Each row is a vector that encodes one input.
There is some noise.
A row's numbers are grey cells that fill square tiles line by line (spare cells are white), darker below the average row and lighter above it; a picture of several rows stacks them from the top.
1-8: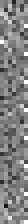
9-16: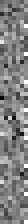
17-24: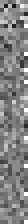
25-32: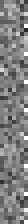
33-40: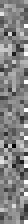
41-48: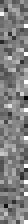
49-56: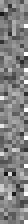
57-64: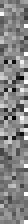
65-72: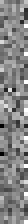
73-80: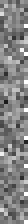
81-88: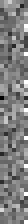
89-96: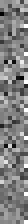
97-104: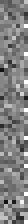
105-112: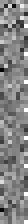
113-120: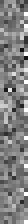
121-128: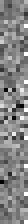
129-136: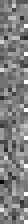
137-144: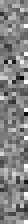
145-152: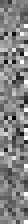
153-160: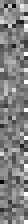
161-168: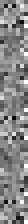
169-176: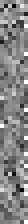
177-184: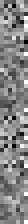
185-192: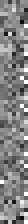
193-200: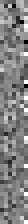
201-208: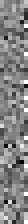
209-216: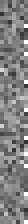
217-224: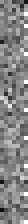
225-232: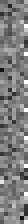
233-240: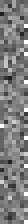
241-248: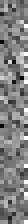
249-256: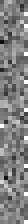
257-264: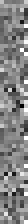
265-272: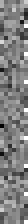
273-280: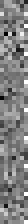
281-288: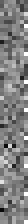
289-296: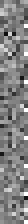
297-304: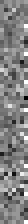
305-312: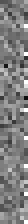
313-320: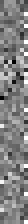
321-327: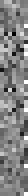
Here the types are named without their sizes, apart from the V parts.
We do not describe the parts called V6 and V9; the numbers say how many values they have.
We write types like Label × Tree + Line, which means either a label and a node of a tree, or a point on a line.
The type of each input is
Bool × Bool × Bool × Bool × (Line + V6) + V9.
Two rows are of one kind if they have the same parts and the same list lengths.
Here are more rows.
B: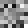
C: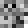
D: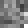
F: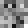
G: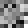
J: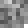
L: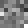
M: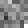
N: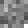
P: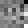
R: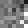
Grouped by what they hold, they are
B, C, F, G
D, L, N, P, R
J, M

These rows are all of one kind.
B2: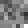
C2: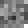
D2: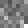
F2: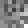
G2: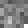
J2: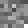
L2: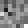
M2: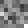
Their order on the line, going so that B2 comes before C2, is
L2, F2, B2, M2, C2, D2, J2, G2.
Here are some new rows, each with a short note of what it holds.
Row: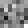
four true/false values and a value of V6
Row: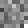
four true/false values and a value of V6
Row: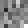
four true/false values and a value of V6
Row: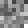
four true/false values and a value of V6
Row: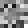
a value of V9
